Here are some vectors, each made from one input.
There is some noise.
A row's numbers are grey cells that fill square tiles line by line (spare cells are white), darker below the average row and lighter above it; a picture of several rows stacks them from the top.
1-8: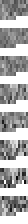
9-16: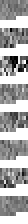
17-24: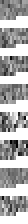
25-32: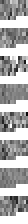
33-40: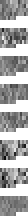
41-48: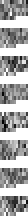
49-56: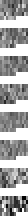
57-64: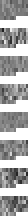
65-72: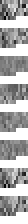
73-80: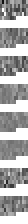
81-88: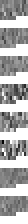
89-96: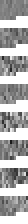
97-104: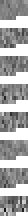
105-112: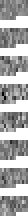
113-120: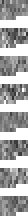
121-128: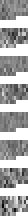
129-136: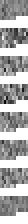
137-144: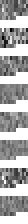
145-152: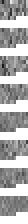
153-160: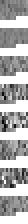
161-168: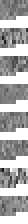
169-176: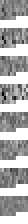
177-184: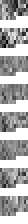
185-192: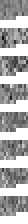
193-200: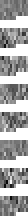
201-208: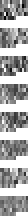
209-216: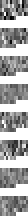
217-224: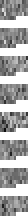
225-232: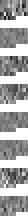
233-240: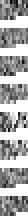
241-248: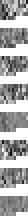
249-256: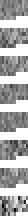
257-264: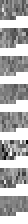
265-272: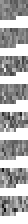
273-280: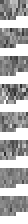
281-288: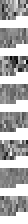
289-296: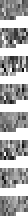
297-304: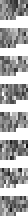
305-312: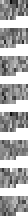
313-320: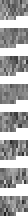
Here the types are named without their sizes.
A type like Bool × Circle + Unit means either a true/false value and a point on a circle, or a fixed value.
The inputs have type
List(Line) × Tree.
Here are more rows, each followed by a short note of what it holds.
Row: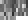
a node of a tree, together with the empty list
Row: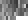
a node of a tree, together with a list of two items
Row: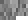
a node of a tree, together with a list of three items
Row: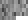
a node of a tree, together with a list of three items
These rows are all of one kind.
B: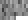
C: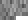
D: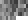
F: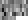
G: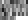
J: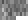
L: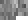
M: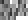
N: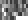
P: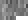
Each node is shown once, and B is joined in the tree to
D and M.
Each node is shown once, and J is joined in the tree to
C, F and M.
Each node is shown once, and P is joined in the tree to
C.
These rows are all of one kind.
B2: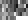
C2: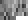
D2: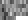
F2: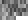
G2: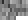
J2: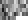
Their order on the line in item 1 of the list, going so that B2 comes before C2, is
J2, B2, D2, F2, G2, C2.
